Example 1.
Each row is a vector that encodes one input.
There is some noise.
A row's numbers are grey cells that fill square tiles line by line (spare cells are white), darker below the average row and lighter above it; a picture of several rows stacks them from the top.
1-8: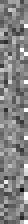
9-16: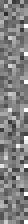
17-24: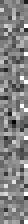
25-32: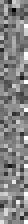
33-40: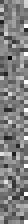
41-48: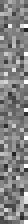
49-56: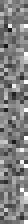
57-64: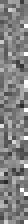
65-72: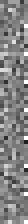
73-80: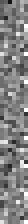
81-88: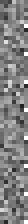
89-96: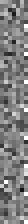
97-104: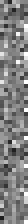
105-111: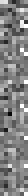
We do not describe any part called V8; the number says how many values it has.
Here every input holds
one of 11 labels, together with either a fixed value, or a true/false value and a value of V8.
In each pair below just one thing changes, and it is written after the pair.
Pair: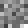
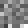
the value of V8
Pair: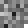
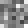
the label
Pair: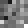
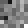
the value of V8
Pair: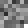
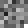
the value of V8
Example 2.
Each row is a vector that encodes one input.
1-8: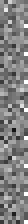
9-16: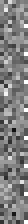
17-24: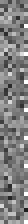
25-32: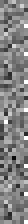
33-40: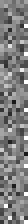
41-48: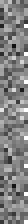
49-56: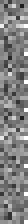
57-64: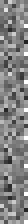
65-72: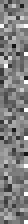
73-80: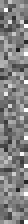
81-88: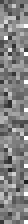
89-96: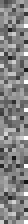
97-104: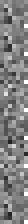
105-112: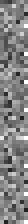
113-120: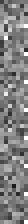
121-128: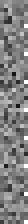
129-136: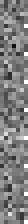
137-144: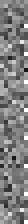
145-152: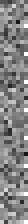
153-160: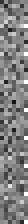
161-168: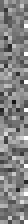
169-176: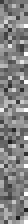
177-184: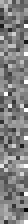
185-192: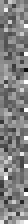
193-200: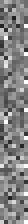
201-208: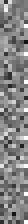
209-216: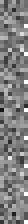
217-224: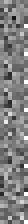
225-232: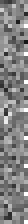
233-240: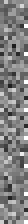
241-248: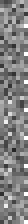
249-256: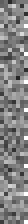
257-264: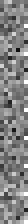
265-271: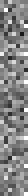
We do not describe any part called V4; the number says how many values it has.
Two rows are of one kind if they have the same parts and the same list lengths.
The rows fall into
3 kinds.
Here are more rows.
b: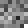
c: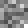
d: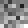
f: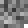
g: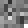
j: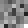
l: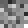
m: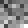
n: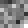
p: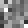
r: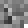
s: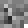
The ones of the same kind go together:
b, f, g
c, p, r, s
d, j, l, m, n

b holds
a value of V4.
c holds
four true/false values.
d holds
a point on an 11-point line.
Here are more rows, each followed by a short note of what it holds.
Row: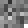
a value of V4
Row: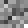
four true/false values
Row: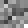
four true/false values
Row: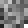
four true/false values
